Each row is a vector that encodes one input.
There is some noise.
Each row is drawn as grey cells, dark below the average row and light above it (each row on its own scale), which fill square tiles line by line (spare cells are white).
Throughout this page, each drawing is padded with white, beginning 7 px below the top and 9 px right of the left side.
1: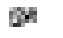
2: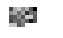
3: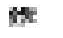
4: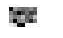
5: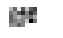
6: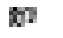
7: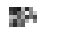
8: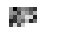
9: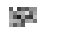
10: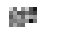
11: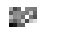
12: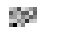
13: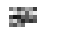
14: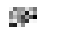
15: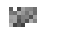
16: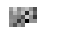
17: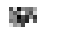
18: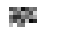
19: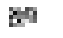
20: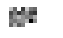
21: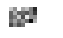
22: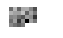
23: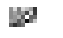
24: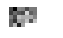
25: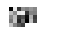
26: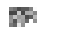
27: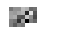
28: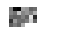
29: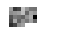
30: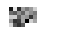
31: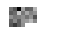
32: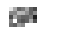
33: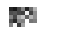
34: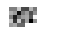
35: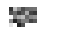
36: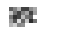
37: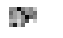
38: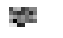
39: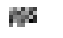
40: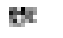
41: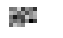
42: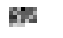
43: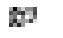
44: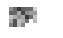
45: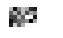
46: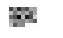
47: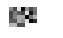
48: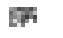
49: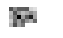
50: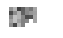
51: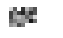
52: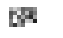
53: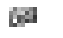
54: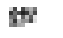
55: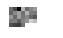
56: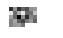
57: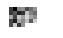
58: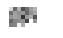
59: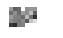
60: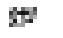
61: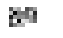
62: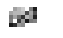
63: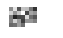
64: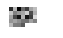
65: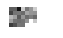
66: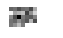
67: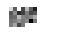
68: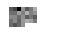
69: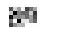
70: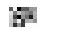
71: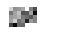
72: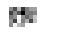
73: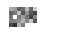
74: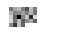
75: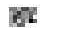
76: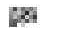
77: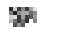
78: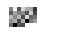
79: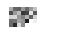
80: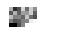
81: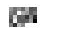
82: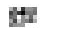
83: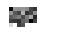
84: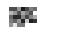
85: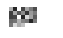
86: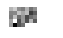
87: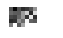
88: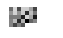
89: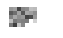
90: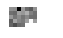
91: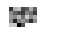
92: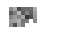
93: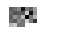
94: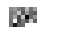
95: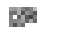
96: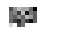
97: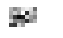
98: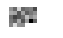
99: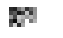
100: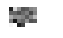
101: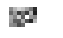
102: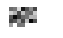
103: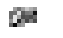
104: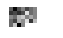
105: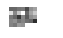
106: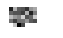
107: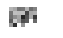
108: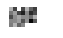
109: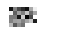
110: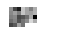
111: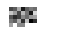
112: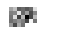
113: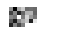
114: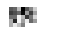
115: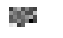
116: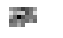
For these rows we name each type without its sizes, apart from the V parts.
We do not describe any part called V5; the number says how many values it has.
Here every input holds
a list of items, each a true/false value and a value of V5.
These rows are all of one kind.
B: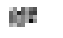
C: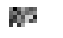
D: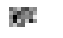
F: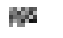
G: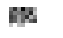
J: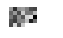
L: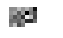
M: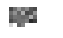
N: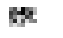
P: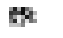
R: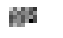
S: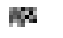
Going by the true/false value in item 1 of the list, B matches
D, N and P.
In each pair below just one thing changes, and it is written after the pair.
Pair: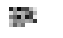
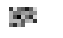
the value of V5 in item 2 of the list
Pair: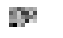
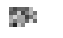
the true/false value in item 2 of the list
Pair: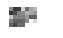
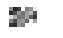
the true/false value in item 2 of the list
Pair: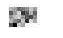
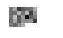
the value of V5 in item 1 of the list
